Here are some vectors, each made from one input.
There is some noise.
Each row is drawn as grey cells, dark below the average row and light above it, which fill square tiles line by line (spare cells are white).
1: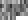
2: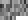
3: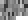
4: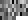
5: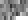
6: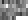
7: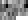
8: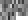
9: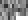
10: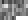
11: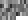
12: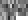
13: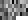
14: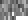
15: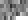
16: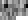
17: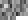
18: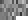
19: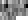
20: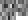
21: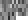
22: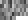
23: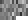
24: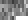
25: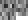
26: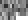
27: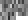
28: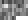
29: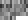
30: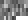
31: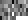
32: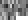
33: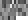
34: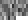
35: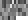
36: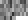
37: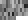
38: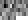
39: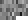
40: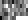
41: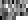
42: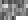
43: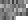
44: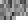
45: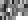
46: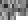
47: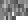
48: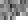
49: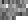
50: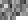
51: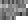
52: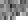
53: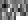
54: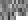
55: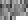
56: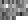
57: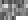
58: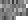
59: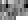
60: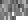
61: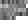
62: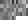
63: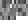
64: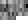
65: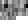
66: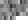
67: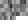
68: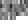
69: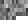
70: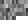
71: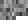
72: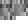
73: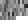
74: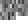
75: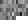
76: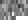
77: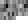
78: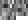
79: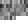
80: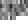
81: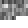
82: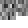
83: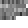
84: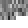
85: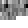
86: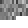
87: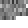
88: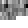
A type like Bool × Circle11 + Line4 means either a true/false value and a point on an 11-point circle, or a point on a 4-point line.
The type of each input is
Bool × Line8 × Line9.
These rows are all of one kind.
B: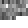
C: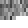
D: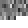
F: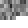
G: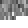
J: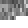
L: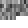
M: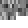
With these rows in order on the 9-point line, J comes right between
C and F.
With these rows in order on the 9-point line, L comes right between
D and M.
